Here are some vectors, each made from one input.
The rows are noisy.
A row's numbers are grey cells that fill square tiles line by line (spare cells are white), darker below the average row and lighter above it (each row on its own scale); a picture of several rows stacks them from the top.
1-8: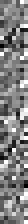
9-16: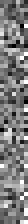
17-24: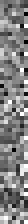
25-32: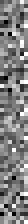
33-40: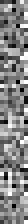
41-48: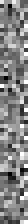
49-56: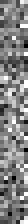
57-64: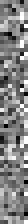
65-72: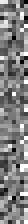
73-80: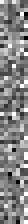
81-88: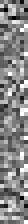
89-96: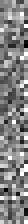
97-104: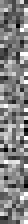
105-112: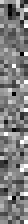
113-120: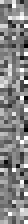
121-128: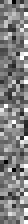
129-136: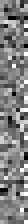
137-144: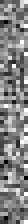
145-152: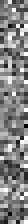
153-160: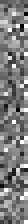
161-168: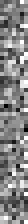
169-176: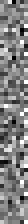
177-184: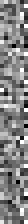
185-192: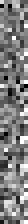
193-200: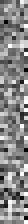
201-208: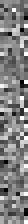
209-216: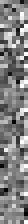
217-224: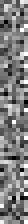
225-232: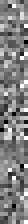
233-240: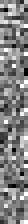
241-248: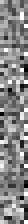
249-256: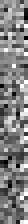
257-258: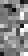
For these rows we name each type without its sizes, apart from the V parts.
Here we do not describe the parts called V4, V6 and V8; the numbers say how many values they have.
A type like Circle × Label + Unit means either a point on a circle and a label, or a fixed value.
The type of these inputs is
Label × (Line × V8 + V6) × (Tree + Unit) + V4.
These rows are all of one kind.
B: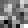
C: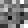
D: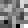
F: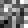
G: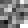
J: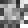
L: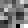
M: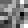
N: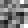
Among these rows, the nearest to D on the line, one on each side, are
B and C.
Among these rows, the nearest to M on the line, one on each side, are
C and J.
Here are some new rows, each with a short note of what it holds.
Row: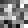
a label, a point on a line and a value of V8
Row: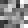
a label, a point on a line and a value of V8
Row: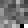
a value of V4
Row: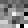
a value of V4
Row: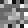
a label, a node of a tree and a value of V6
